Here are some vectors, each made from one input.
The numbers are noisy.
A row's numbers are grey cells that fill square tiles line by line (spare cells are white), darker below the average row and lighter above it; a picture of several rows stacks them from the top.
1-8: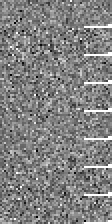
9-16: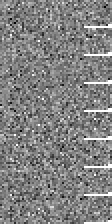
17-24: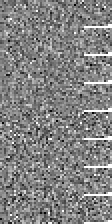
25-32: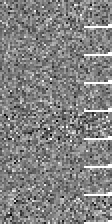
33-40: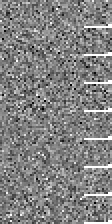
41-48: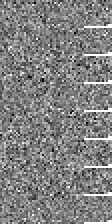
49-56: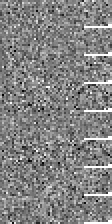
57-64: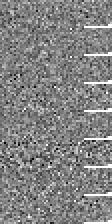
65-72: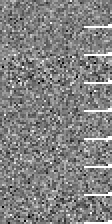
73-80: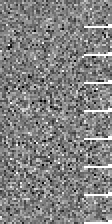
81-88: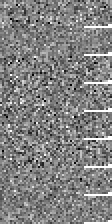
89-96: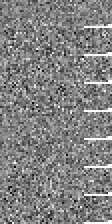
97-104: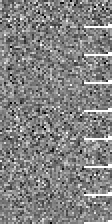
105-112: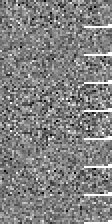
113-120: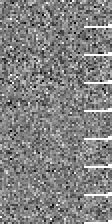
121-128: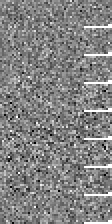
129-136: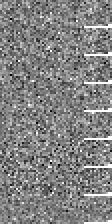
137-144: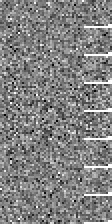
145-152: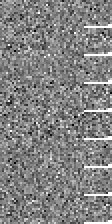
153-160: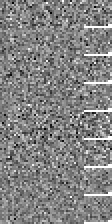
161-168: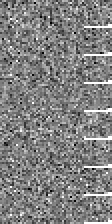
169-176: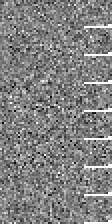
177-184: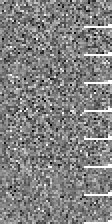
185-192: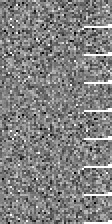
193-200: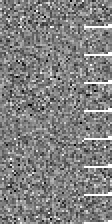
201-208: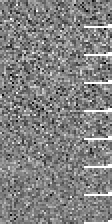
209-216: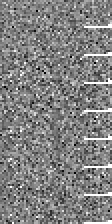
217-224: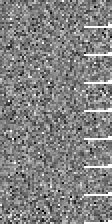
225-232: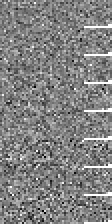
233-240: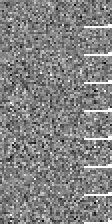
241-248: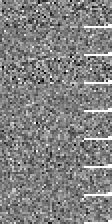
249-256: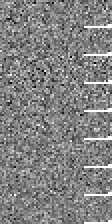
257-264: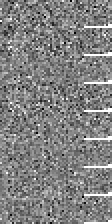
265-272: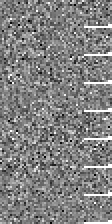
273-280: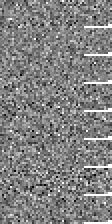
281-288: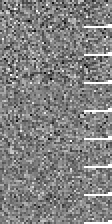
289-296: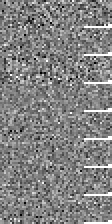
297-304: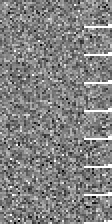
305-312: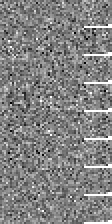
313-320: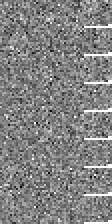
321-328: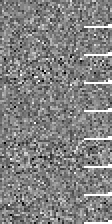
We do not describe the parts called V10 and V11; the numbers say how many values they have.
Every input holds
a point on each of three 7-point lines, together with either one of 7 labels, a node of a 9-node tree and a value of V10, or a true/false value and a value of V11.
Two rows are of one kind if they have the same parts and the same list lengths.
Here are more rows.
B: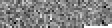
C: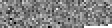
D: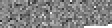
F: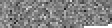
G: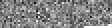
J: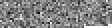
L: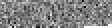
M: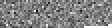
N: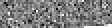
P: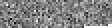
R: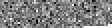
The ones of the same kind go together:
B, C, D, F, G, J, L, M, P
N, R

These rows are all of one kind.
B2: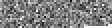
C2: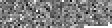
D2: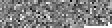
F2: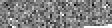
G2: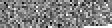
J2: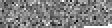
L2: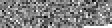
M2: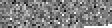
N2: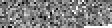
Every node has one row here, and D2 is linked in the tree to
L2 and M2.
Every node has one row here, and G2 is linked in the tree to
L2.
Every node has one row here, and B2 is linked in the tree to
C2.
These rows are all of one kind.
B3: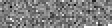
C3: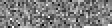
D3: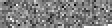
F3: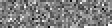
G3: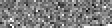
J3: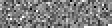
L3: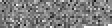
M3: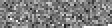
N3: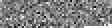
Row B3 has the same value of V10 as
C3, D3 and J3.
